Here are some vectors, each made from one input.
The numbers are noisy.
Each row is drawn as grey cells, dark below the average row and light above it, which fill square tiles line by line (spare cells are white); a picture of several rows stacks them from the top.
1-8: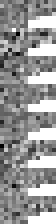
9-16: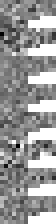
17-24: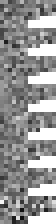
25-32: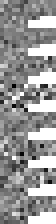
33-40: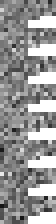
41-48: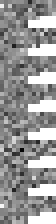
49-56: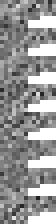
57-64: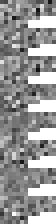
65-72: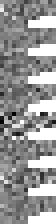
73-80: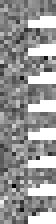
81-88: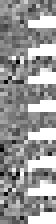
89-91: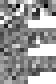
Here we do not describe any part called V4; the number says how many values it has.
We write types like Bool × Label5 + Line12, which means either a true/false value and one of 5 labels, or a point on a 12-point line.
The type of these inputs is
List2(Bool × V4).
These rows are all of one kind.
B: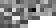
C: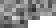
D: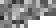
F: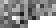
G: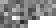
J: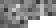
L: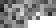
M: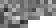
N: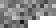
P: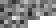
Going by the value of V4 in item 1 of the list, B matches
D, G, J and M.
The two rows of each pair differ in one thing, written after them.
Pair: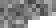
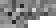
the true/false value in item 1 of the list
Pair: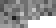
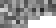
the true/false value in item 1 of the list
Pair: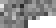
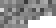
the true/false value in item 2 of the list
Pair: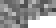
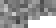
the true/false value in item 2 of the list
